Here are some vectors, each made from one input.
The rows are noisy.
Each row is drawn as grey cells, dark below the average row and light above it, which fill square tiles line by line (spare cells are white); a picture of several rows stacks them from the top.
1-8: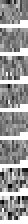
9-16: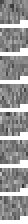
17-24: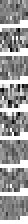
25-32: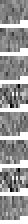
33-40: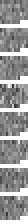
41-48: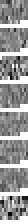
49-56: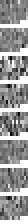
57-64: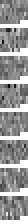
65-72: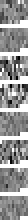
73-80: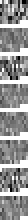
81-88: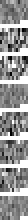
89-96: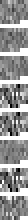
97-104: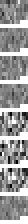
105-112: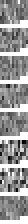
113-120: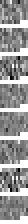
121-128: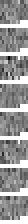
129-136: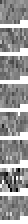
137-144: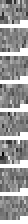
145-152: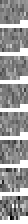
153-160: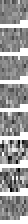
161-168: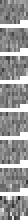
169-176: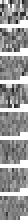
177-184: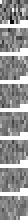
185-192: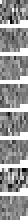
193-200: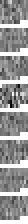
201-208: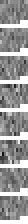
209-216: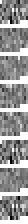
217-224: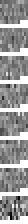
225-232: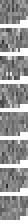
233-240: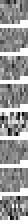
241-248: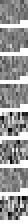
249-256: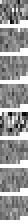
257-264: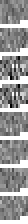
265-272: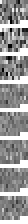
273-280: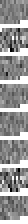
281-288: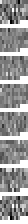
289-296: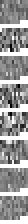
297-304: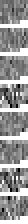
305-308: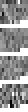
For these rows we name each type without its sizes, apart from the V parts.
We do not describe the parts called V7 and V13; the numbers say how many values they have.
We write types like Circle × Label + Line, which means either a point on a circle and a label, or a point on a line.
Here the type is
(Bool × Bool × Bool + Unit) × V7 × V13 + Label + Line.
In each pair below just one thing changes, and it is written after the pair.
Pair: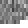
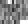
the value of V7
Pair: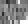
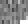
one of the three true/false values
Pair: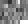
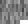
one of the three true/false values
